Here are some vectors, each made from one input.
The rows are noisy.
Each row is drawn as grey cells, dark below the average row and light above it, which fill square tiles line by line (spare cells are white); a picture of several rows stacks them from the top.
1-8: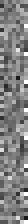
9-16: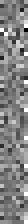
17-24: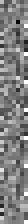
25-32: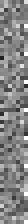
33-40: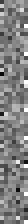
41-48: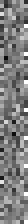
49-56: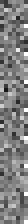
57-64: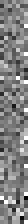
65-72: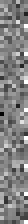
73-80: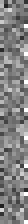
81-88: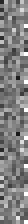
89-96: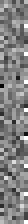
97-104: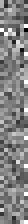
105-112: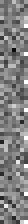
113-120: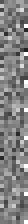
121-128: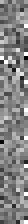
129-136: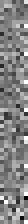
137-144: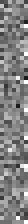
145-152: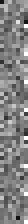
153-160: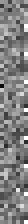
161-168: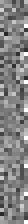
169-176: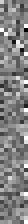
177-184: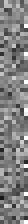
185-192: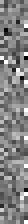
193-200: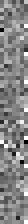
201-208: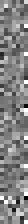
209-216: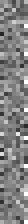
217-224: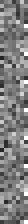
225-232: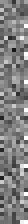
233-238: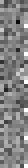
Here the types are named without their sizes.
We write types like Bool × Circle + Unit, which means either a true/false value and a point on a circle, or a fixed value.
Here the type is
List(Circle).
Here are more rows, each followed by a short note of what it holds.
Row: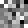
the empty list
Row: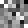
the empty list
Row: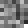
a list of two items
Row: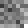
a list of one item
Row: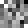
the empty list
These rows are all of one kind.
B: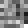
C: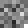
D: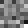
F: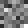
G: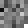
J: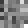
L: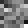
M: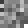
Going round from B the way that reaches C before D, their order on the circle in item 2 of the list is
B, M, G, C, F, L, D, J.
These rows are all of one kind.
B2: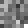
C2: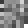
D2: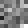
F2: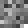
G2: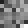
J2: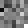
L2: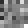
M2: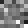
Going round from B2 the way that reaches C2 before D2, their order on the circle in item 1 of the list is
B2, C2, L2, J2, G2, D2, F2, M2.
